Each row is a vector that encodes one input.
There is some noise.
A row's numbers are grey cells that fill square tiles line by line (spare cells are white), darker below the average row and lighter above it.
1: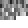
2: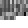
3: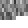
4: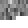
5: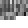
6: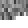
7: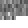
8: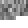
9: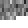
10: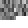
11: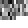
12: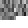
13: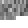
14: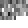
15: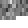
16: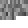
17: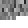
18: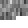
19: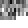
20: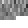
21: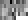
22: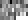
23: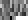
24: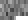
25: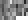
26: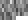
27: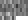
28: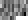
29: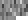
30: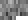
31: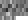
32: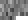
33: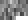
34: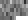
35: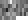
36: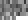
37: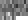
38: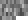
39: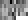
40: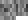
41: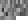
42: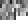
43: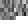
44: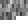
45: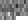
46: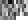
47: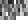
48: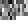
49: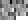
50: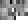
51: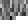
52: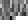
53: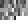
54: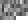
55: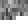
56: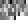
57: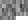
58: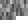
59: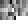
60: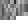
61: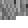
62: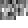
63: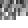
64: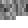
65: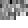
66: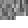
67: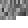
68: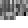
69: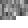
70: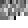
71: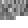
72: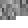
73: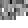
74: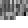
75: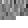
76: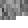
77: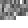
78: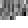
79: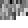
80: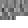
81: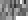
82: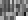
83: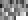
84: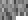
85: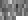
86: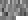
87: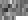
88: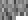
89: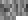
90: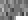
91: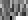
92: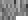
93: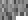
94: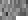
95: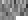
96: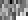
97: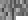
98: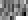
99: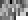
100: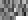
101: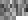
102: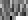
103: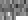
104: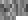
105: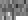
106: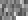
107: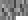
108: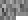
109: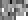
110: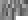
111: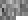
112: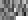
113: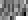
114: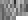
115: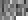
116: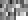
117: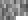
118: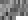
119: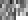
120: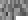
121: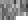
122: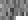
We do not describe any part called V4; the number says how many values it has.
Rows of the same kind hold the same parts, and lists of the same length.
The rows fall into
4 kinds.
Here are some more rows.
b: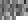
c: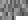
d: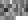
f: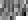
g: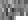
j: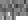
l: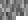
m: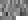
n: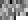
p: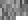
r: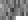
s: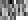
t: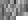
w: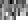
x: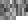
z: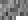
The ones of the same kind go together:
b, c, g, j, l, r, w
d, t, x
f, s
m, n, p, z

